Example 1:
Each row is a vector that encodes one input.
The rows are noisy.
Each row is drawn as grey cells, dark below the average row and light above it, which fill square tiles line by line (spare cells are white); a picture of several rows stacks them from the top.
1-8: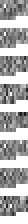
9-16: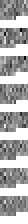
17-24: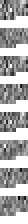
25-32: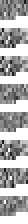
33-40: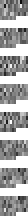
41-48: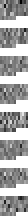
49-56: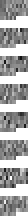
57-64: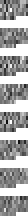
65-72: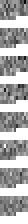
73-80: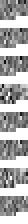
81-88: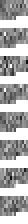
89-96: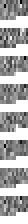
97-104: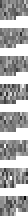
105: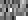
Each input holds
either a point on a 4-point line, or a list of up to two points on a 6-point line.
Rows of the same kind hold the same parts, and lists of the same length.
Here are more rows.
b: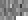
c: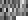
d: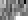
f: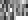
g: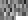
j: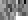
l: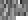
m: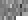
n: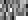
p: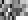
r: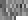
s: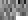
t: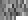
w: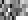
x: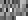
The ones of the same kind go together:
b, m, r, t
c, f, n, x
d, g, j, l, s
p, w

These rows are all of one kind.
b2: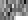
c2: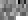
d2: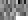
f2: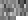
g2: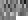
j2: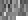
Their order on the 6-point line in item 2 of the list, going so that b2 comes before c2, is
j2, g2, b2, d2, c2, f2.
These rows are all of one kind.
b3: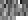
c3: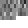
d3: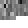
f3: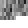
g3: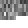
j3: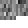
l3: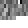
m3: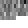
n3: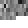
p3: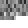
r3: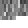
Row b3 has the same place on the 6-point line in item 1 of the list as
d3, l3 and n3.
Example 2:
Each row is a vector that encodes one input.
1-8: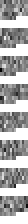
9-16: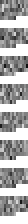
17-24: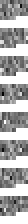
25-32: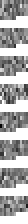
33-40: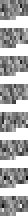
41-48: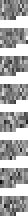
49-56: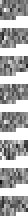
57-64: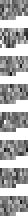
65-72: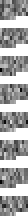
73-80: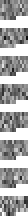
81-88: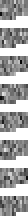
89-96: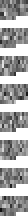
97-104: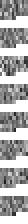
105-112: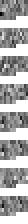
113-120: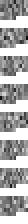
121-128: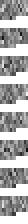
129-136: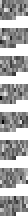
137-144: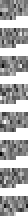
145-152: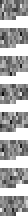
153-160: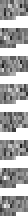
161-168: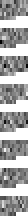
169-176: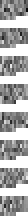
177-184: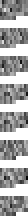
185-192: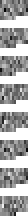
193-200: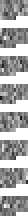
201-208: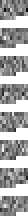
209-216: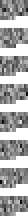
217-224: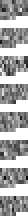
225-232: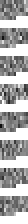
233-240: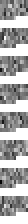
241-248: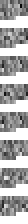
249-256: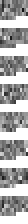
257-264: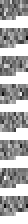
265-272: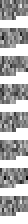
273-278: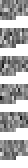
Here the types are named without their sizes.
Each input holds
a list of points on a circle.
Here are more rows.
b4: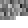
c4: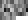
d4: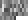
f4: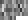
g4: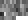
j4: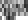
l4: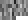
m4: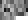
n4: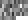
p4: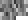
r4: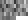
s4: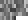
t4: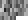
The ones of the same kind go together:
b4, c4, m4
d4, f4, l4, n4, p4, r4, s4, t4
g4
j4

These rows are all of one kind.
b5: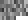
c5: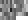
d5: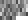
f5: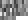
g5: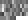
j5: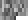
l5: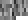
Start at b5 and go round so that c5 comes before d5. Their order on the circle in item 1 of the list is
b5, c5, d5, j5, g5, f5, l5.
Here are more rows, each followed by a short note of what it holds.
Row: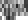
the empty list
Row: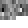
a list of one item
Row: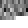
a list of one item
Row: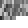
a list of three items
